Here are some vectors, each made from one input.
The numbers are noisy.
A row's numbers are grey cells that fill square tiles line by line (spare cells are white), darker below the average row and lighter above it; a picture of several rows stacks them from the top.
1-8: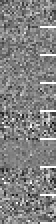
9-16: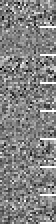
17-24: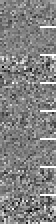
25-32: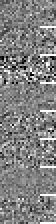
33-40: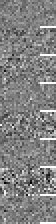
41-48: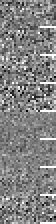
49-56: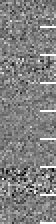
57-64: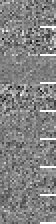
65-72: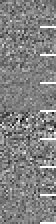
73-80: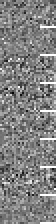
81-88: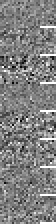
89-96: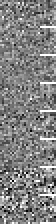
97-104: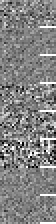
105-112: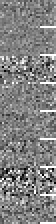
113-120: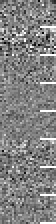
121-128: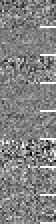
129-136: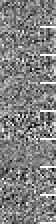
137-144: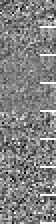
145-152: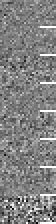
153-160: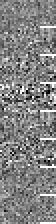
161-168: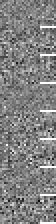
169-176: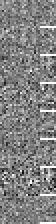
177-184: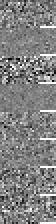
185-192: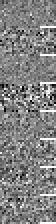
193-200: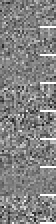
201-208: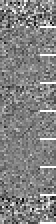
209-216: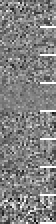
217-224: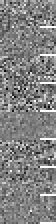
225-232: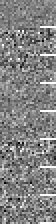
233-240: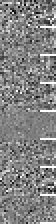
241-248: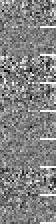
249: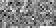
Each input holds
either a point on a 20-point circle, or a list of up to two points on a 16-point line.
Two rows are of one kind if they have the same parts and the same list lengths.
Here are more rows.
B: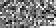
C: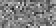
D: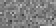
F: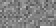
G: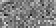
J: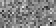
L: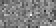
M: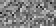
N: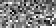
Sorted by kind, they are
B, C, N
D, F, L
G, M
J

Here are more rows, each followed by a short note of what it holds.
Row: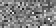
the empty list
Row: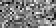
a point on a 20-point circle
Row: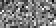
a list of two items
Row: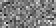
a point on a 20-point circle
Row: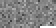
the empty list
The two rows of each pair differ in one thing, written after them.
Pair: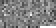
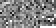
the place on the 16-point line in item 1 of the list
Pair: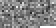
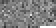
the place on the 16-point line in item 2 of the list
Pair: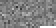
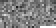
the place on the 16-point line in item 2 of the list
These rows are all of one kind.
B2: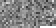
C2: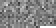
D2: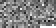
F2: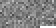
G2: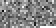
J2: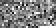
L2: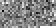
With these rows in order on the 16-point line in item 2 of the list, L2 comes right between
B2 and G2.
